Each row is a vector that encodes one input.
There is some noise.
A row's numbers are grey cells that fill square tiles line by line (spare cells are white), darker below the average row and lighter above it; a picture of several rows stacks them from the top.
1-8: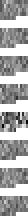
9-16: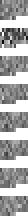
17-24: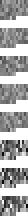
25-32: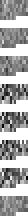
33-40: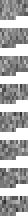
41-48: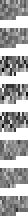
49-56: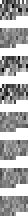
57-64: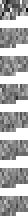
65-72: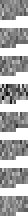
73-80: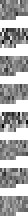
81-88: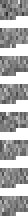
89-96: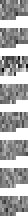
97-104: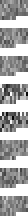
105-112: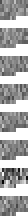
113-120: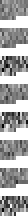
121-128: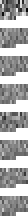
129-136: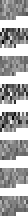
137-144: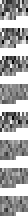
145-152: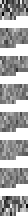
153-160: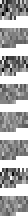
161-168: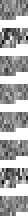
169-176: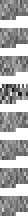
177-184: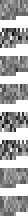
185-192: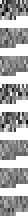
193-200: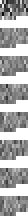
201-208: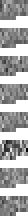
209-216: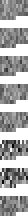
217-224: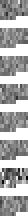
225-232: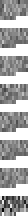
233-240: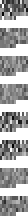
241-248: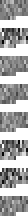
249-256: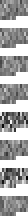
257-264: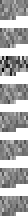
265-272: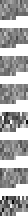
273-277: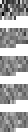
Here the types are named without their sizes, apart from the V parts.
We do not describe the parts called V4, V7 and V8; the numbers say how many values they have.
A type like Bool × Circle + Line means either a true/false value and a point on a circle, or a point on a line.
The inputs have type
Bool × V4 × V7 + List(Line) × V8.
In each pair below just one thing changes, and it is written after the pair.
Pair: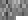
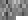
the place on the line in item 2 of the list
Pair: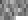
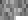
the place on the line in item 1 of the list
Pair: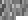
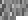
the place on the line in item 2 of the list
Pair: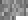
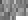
the place on the line in item 1 of the list
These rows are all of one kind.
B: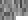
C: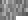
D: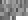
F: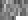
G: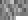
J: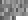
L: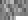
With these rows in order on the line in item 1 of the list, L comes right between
D and G.
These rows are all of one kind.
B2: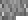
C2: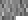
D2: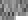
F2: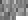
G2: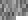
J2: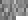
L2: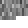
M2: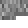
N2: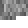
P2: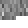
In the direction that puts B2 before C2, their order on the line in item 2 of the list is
J2, N2, F2, B2, L2, P2, G2, D2, C2, M2.
